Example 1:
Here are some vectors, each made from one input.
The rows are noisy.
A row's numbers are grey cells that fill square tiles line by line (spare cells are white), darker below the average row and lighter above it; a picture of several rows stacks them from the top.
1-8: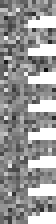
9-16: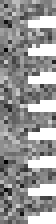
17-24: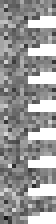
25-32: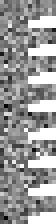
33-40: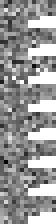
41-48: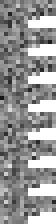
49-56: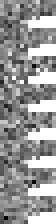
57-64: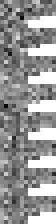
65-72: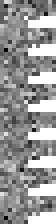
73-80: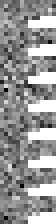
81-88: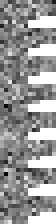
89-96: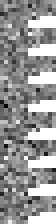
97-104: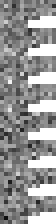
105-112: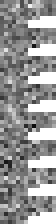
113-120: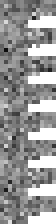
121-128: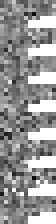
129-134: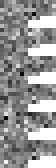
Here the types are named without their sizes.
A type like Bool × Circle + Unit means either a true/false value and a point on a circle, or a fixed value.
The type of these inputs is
Bool × Bool × Bool + Line + Tree.
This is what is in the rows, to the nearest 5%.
About 25% of them hold a point on a line. About 35% of them hold a node of a tree. The rest hold three true/false values.
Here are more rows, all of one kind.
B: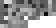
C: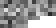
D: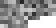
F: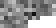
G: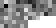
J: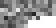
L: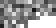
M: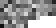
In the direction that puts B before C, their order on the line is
G, B, D, F, J, C, M, L.
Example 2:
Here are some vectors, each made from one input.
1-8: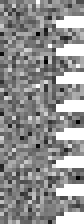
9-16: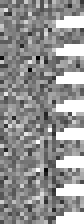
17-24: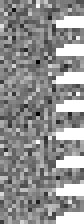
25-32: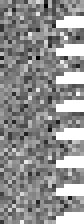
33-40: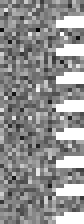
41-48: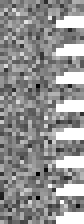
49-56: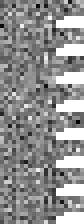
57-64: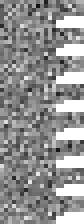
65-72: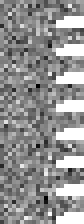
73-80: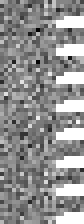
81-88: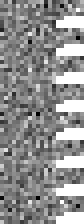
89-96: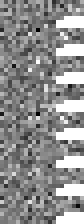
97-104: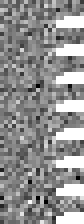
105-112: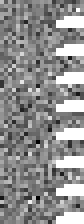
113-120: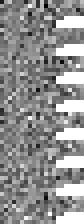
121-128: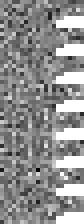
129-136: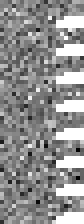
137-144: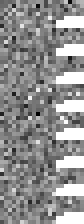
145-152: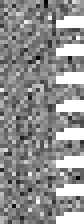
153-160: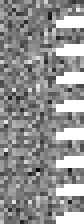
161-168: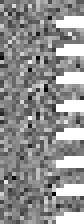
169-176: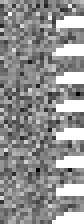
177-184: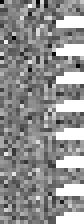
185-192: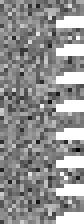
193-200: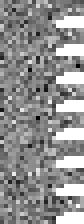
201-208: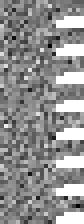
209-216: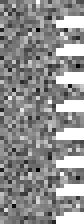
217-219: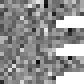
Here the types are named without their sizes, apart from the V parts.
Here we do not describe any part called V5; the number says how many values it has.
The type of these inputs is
Line × (Line + V5).
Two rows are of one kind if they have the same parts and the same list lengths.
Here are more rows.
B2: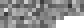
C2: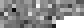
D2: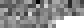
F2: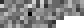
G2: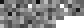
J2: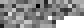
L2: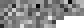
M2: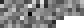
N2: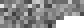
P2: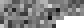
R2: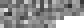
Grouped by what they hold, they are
B2, D2, J2, L2, R2
C2, F2, G2, M2, N2, P2

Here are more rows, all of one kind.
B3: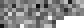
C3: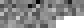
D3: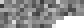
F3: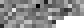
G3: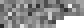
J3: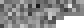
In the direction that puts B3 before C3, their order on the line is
B3, F3, G3, J3, C3, D3.
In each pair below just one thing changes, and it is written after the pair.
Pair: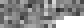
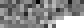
the value of V5
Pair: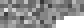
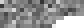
the value of V5
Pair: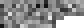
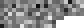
the value of V5
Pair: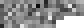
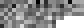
the value of V5
